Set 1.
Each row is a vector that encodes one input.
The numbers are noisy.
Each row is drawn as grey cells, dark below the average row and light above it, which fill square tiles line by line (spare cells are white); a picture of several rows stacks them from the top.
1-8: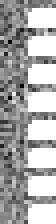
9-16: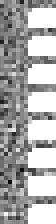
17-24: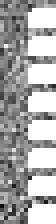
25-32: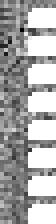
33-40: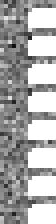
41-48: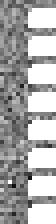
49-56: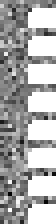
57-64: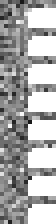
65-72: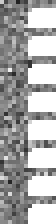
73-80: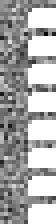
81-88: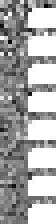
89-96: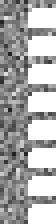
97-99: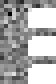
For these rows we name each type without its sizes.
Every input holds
a node of a tree and a true/false value.
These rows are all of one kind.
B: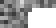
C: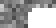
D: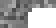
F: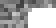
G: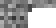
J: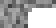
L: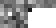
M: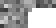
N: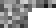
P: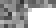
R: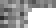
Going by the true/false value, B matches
C, J and L.
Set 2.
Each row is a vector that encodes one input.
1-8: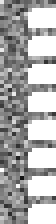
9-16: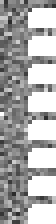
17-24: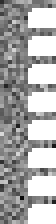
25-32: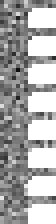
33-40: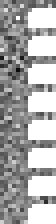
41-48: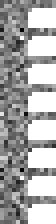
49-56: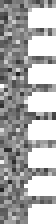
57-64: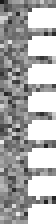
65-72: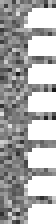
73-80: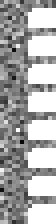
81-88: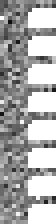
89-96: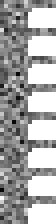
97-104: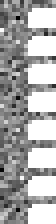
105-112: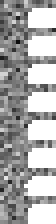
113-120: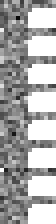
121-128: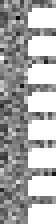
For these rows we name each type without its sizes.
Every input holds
a label, together with either a fixed value, or a point on each of two lines.
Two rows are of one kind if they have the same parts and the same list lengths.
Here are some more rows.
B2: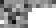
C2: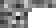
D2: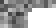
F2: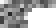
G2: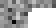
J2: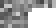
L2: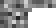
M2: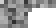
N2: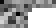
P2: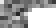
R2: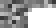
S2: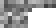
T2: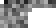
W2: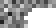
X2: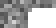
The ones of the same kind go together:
B2, D2, F2, G2, M2, N2, P2, R2, S2, T2, W2
C2, J2, L2, X2

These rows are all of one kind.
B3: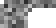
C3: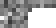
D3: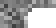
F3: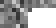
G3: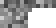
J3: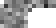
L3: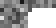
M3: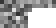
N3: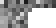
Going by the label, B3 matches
D3 and J3.
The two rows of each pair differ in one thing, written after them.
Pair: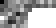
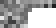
the place on one of the two lines
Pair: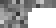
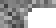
the label
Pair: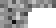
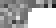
the label
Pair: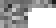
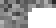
the place on one of the two lines
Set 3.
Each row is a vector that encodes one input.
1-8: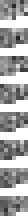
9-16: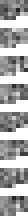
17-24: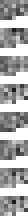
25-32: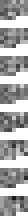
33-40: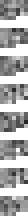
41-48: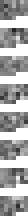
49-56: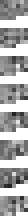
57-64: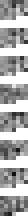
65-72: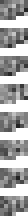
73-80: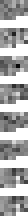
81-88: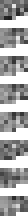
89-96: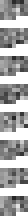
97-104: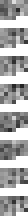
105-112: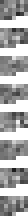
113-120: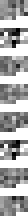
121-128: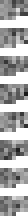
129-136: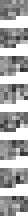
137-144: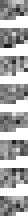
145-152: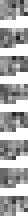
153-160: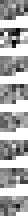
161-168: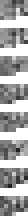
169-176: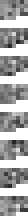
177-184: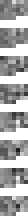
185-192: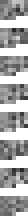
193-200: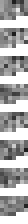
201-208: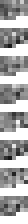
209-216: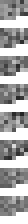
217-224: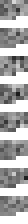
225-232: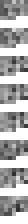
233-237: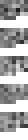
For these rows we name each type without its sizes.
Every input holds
a list of items, each a point on each of two lines.
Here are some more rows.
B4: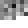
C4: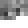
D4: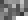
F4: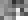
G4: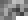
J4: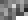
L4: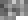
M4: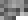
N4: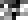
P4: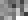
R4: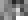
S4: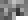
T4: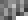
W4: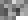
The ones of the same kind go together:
B4, F4, P4, R4
C4, D4, G4, J4, L4, M4, S4, T4, W4
N4

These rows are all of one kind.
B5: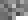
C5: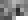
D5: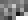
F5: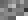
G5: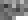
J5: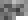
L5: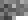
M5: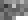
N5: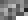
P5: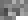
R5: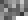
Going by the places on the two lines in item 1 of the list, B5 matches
G5, L5 and M5.
